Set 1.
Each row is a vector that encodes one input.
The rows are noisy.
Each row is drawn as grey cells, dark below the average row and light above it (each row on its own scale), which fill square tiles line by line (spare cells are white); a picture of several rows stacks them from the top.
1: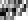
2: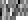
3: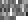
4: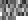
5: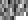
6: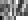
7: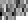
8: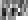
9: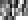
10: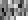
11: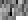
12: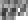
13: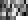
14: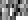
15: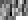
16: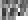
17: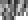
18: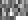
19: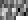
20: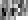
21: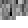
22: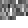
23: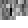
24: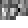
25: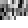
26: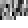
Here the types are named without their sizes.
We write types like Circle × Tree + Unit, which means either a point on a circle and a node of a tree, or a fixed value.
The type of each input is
Line.
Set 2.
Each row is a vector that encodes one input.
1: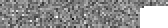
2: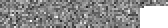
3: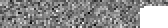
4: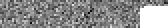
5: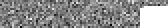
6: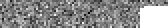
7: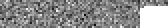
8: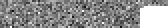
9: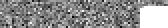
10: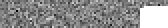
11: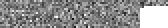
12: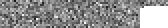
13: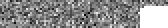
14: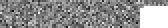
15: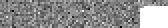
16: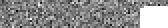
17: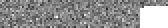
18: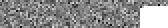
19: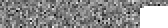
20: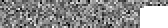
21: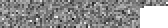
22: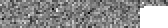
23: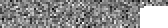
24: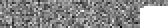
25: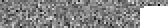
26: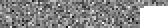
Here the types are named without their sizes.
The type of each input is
Label.
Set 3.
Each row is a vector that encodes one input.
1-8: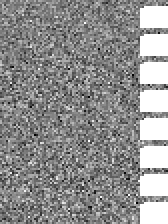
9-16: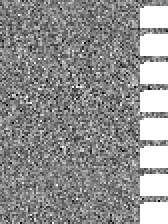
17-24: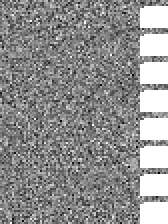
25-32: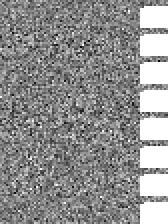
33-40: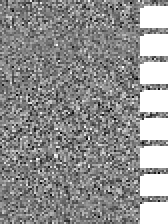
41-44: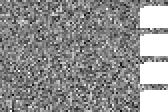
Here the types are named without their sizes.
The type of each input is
Label.
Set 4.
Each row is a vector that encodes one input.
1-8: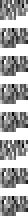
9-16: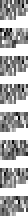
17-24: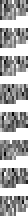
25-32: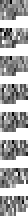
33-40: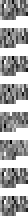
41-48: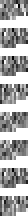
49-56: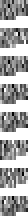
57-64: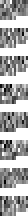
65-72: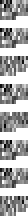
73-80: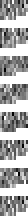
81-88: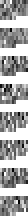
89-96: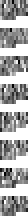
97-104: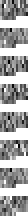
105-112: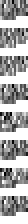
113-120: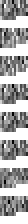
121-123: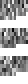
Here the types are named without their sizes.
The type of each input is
Bool × Bool × Bool + Unit.
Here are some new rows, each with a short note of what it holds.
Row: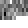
three true/false values
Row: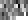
a fixed value
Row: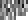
three true/false values
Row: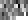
a fixed value
